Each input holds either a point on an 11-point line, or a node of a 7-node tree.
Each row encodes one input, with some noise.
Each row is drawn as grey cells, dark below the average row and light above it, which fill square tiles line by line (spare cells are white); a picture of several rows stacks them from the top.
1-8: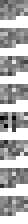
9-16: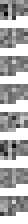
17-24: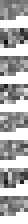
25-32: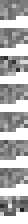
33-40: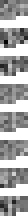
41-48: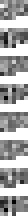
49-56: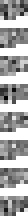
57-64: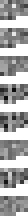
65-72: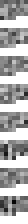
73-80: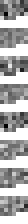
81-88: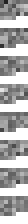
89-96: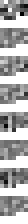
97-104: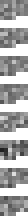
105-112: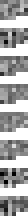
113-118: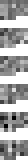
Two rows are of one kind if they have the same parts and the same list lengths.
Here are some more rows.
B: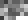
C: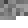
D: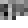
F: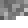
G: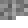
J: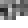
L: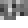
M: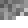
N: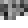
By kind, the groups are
B, C, F, G, M
D, J, L, N

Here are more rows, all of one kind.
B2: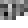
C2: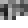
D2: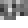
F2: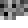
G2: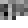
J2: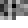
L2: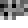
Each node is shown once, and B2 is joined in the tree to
G2.
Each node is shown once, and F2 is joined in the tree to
L2.
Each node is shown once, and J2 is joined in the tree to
C2 and D2.
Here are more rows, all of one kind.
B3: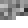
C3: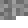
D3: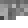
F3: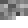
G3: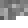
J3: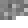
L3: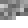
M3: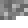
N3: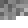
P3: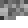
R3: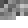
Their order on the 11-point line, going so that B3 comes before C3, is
B3, L3, F3, R3, C3, N3, J3, M3, G3, D3, P3.
